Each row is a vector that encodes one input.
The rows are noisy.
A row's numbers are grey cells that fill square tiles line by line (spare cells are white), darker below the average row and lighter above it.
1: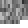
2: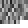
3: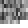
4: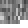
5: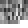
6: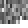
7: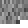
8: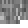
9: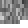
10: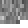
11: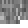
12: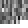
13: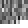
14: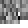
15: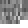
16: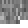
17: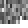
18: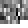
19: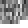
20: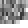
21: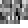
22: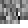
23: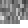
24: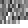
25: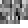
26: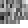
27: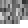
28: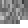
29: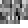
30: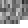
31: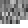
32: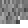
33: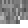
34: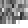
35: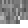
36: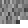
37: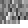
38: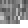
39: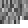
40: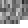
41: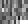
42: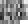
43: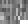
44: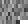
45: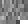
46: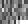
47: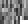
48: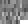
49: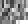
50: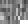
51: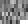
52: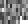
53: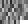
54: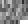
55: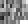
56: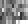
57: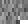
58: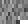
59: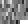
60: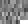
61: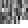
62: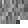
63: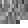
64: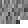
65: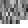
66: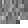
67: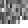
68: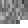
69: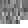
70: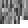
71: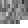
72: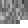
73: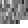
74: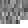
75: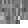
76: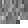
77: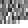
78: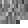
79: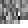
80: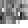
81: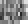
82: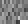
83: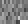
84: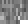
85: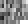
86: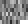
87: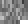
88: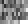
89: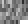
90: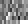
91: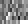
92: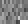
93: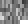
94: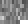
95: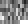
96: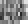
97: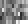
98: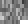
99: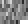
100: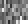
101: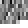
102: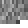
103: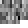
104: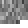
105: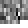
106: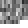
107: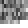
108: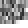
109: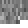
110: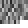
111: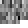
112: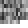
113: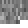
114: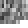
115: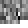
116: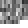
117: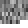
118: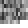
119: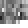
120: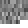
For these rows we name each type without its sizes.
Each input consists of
either a point on a circle, or a point on a line.
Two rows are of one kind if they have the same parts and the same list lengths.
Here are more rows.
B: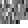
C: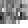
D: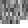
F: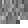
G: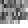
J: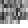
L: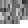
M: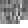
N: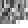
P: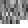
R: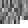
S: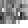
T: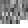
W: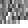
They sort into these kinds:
B, D, F, L, M, P, T
C, G, J, N, R, S, W

